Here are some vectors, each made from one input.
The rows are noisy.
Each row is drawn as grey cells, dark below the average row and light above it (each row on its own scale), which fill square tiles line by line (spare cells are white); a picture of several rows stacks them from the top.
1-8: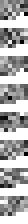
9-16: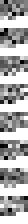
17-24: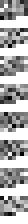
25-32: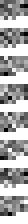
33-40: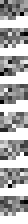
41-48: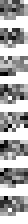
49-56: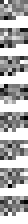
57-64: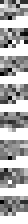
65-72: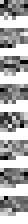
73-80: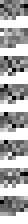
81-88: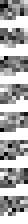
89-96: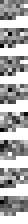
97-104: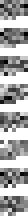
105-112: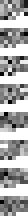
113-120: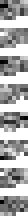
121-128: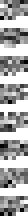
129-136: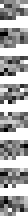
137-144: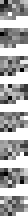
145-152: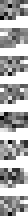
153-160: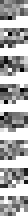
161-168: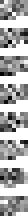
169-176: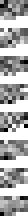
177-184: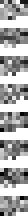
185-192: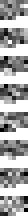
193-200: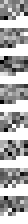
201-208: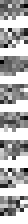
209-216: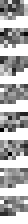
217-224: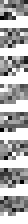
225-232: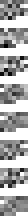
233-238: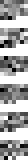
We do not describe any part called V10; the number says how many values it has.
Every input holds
a list of up to two items, each a true/false value and a value of V10.
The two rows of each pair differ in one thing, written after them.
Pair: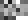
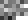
the value of V10 in item 2 of the list
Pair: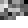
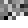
the true/false value in item 1 of the list
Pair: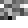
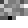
the true/false value in item 2 of the list
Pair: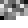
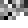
the true/false value in item 2 of the list
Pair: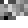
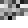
the true/false value in item 1 of the list
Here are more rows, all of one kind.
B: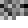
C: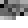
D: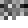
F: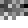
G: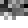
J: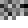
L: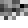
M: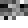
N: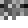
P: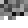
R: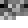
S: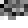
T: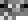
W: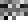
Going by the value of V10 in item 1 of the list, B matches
C, J, P and S.
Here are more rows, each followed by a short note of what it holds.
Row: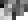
the empty list
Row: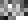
a list of two items
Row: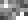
a list of two items
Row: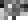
the empty list
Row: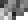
the empty list
